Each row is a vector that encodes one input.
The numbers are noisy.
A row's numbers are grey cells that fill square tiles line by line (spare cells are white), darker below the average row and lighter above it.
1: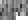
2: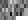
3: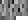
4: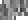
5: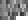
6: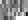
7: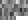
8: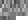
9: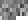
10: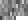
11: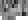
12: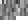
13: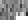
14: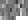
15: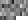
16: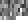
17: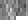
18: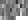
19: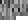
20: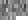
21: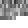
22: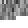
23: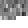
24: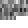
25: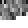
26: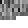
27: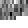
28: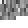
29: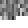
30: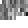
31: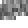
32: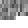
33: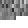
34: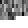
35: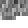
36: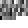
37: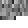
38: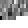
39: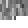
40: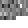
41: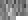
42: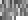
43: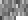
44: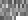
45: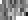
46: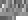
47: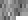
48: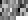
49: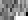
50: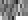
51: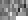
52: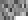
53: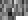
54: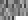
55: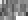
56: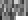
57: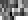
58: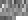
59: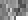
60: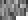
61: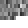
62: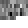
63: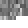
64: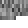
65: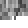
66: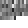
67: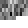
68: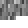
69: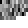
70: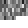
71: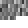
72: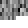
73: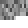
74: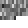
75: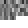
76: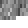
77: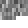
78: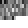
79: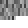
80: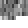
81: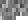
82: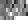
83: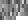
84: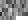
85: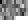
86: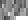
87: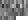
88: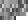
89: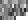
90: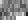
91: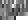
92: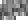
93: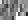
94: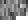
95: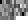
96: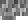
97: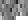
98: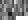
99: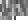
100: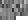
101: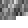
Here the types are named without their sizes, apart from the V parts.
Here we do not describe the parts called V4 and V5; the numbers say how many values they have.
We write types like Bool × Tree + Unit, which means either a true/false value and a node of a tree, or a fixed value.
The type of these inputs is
(Bool × Bool × Bool + V5) × V4 + Line × Line.
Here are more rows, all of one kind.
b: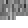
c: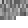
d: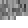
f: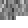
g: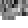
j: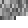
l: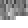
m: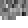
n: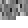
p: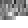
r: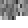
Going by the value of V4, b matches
d, l and p.
